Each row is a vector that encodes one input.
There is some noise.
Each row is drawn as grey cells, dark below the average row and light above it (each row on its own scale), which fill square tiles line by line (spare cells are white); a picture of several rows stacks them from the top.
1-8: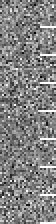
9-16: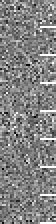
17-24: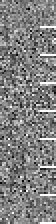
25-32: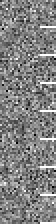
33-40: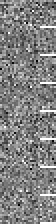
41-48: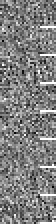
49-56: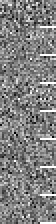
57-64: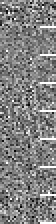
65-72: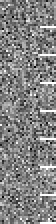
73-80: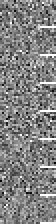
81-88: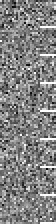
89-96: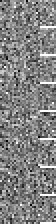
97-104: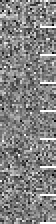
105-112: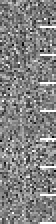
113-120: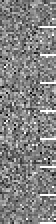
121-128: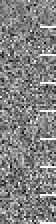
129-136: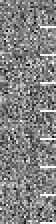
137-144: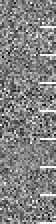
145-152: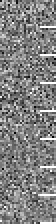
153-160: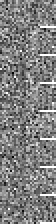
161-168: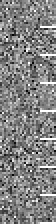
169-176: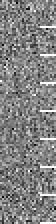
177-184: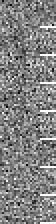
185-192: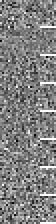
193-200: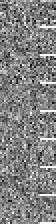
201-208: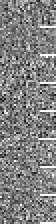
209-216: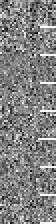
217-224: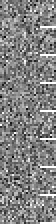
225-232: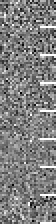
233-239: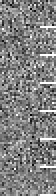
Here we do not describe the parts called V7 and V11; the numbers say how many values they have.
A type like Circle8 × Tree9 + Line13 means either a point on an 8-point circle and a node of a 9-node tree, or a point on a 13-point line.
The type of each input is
Bool × (Line4 + V11) + V7.
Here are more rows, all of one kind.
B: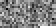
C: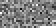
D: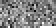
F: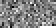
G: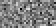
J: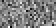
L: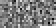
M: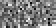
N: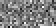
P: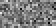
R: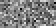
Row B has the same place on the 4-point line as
D and F.
